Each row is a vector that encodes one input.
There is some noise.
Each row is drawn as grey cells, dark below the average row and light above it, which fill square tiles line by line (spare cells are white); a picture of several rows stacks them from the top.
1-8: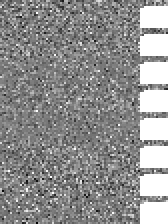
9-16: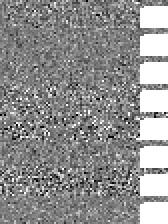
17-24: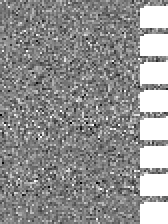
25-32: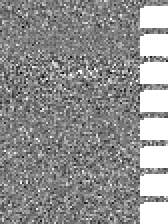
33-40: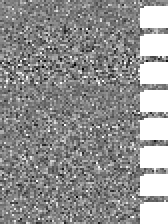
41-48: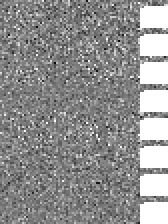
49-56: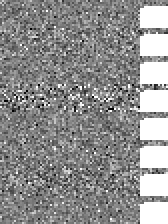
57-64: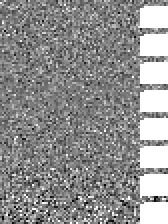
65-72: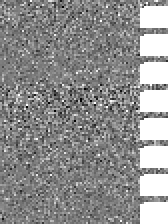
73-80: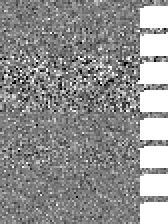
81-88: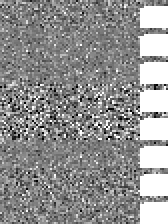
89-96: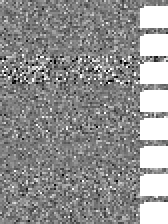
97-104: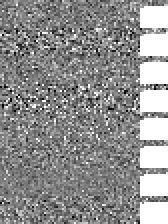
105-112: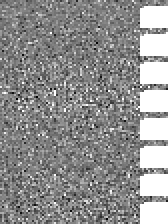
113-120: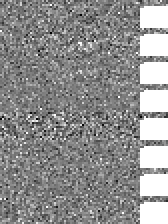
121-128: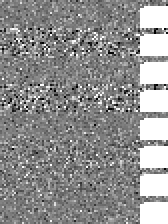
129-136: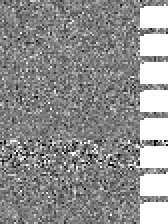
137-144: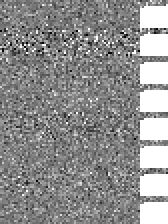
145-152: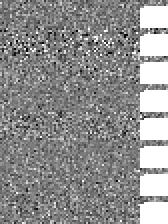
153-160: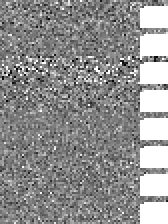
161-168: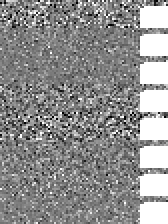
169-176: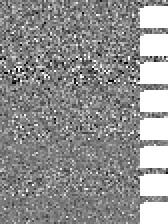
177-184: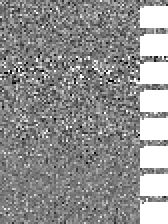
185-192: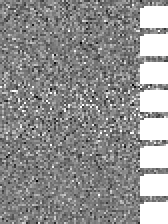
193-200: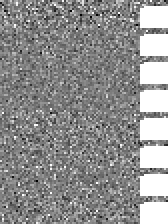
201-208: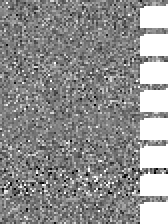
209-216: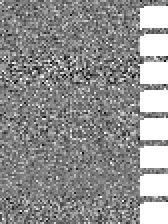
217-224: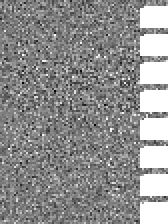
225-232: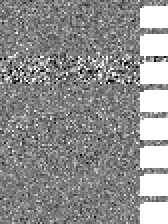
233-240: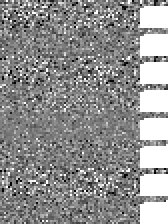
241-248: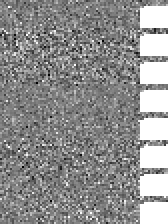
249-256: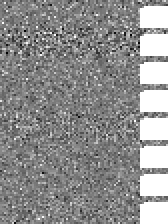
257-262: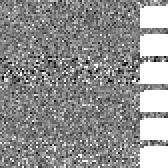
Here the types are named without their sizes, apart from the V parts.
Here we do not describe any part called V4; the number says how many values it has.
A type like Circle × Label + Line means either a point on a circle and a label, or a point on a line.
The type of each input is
Bool × Bool × Bool × Bool × Line + V4.
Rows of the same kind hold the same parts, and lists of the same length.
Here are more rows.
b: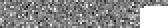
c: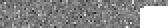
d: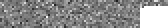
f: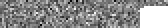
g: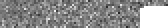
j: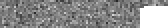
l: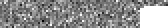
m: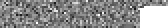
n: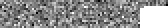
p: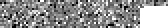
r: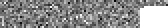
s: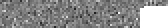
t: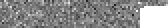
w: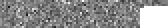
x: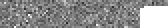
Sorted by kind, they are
b, c, d, f, g, j, l, m, n, r, s, t, w, x
p

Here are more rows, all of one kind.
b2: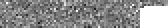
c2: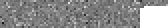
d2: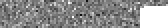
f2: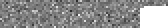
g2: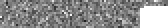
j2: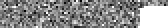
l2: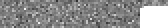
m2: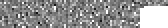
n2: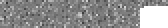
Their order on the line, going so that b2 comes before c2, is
g2, b2, d2, m2, n2, c2, f2, j2, l2.
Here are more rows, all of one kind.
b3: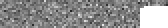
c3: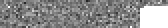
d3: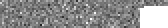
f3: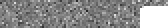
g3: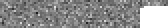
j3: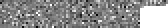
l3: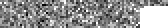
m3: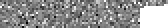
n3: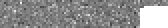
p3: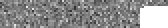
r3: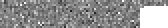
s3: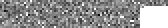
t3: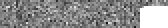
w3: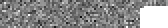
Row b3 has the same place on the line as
f3, g3, j3 and t3.
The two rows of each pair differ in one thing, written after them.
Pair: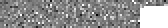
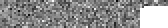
the place on the line
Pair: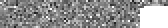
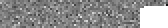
the place on the line
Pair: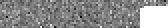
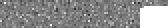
the place on the line
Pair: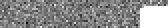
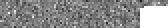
one of the four true/false values
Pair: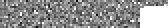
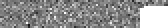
the place on the line
